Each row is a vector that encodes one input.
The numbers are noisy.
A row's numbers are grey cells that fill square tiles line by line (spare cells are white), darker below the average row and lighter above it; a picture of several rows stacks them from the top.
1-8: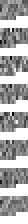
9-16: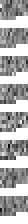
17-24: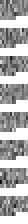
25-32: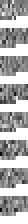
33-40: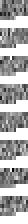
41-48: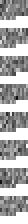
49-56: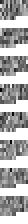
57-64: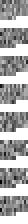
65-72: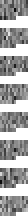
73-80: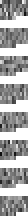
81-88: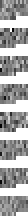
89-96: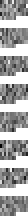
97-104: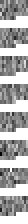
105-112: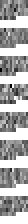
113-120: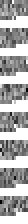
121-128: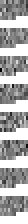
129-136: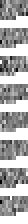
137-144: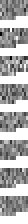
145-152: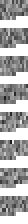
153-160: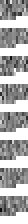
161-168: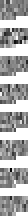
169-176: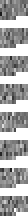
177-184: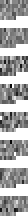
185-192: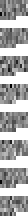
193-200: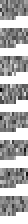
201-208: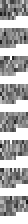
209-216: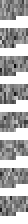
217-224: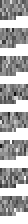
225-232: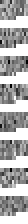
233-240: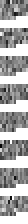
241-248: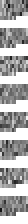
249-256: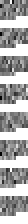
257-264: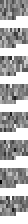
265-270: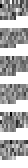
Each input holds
a list of up to three points on an 8-point line.
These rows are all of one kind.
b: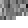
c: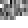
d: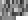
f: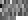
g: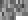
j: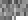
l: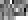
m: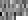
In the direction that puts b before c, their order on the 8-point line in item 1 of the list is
j, b, d, g, l, f, m, c.
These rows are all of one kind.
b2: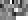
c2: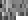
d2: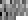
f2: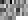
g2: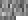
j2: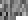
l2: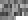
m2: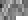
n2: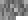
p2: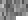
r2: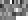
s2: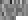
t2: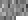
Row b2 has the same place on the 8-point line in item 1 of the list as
m2 and r2.
